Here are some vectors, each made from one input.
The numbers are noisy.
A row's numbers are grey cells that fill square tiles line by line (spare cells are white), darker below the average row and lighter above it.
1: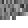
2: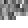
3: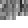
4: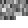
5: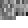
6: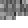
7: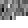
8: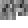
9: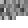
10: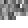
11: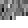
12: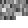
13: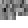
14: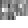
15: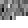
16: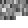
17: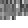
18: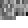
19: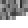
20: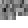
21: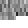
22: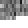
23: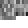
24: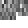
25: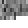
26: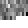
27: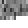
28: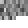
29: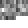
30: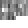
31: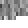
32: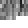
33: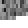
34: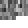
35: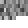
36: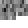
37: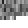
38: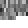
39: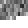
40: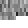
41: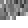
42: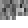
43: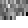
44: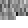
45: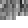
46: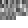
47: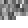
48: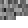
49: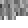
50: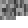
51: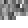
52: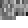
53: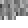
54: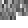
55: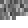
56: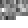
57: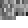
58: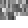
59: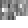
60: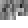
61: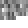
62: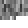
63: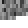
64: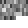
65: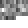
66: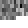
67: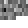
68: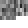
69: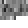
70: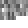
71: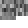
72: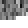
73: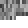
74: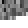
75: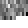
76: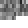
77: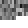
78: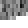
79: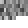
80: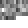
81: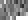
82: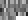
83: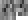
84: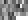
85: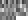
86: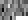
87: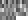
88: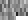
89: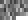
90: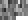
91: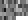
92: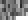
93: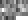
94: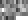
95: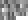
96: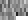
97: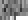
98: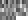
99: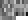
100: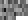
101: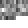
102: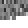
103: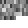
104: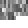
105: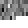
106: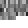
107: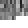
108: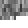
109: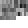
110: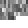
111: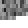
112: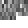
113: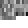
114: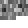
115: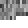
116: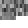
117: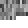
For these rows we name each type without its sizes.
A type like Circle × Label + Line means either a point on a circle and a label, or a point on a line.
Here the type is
Bool × Bool × Bool × Bool + Label × Tree.
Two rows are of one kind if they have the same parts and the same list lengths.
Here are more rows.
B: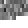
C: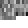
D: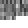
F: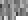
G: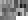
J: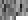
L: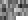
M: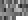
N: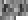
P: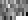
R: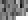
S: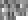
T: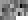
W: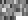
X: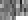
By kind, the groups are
B, D, G, J, L, M, N, R, T, X
C, F, P, S, W

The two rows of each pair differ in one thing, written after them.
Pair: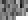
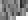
the node of the tree
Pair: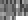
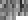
the node of the tree
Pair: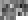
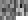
the node of the tree
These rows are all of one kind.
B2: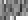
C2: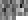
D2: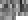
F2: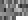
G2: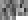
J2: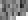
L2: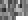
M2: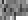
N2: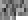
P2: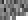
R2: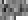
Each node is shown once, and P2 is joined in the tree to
F2 and M2.
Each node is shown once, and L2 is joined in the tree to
C2 and G2.
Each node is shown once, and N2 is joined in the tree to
G2 and M2.
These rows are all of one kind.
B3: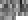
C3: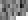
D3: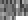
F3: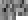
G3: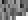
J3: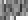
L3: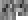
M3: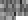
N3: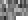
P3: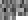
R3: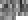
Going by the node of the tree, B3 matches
L3 and R3.
